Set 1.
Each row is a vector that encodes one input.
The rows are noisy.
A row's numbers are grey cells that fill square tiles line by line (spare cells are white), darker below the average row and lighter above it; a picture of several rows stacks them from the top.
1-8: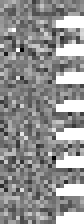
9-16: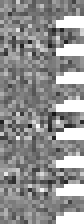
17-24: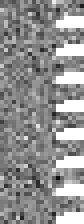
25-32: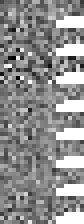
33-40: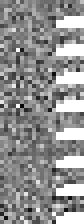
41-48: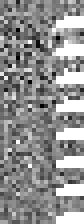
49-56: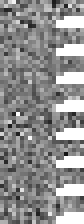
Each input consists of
a point on an 8-point circle.
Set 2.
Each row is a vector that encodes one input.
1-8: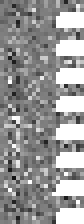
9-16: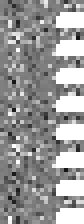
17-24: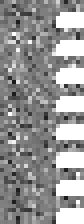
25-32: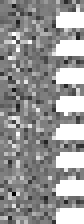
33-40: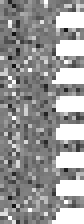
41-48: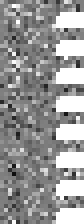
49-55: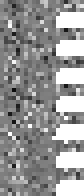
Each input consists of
three true/false values.
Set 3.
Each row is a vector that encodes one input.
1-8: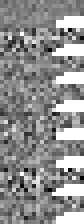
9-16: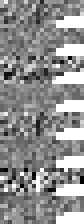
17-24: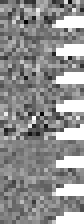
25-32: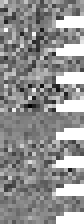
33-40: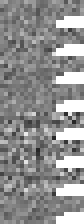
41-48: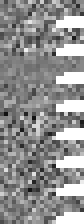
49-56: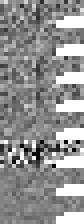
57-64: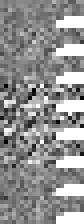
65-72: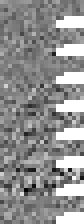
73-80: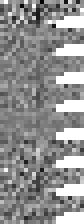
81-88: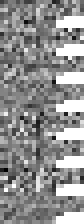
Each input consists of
a node of a 9-node tree.
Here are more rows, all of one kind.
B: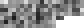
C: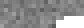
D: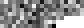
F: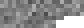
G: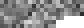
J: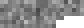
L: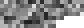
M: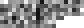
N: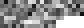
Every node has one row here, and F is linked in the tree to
N.
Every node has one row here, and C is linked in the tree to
J and L.
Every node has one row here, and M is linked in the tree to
B and G.
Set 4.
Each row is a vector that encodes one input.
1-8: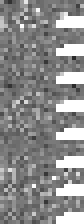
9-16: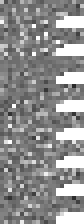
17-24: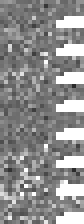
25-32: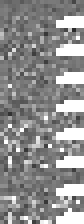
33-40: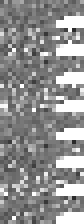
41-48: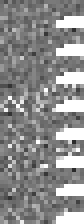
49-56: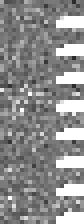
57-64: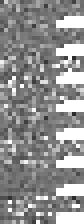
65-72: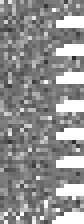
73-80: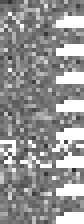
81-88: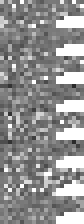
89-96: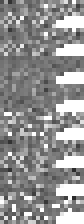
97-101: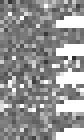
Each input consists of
a node of an 8-node tree.
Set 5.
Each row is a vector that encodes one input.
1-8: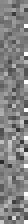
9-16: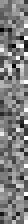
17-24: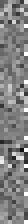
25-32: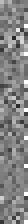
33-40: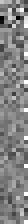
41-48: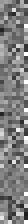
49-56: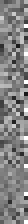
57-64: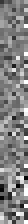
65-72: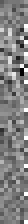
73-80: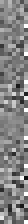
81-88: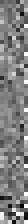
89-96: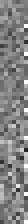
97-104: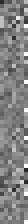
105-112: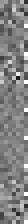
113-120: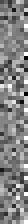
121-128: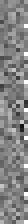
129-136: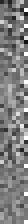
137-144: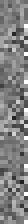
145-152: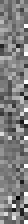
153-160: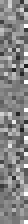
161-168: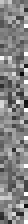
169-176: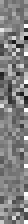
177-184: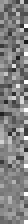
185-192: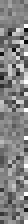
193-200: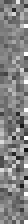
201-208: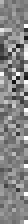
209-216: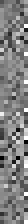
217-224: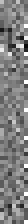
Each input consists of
a node of a 16-node tree.
